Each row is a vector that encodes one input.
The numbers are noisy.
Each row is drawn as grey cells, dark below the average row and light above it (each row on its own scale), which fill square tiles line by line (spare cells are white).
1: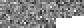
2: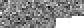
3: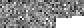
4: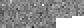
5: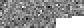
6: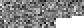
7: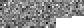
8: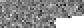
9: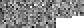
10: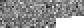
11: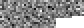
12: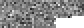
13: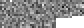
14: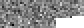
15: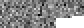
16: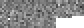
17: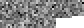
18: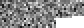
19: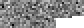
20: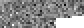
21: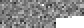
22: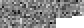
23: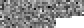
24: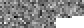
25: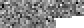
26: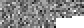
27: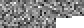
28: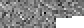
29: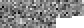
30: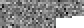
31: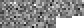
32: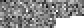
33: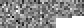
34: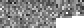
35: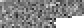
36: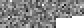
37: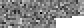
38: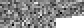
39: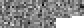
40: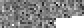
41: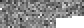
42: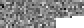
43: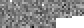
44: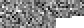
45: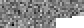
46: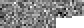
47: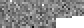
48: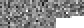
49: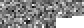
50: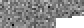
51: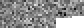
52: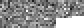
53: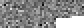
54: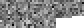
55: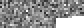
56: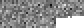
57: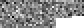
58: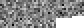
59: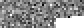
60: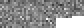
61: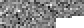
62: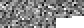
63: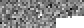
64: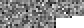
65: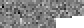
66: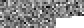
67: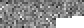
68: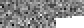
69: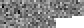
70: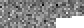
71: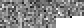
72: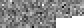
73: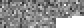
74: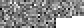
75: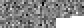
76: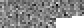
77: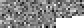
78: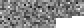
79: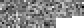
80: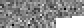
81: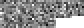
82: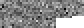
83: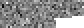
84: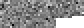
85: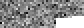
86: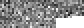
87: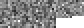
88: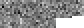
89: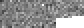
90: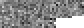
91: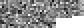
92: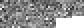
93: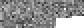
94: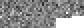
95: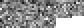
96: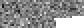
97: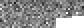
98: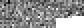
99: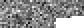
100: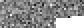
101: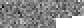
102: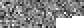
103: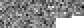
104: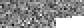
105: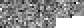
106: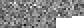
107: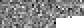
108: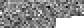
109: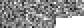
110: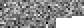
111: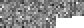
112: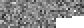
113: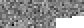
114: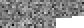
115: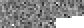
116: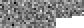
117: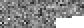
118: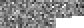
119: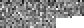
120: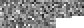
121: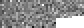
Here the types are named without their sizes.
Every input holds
a node of a tree, together with either a fixed value, or three true/false values.
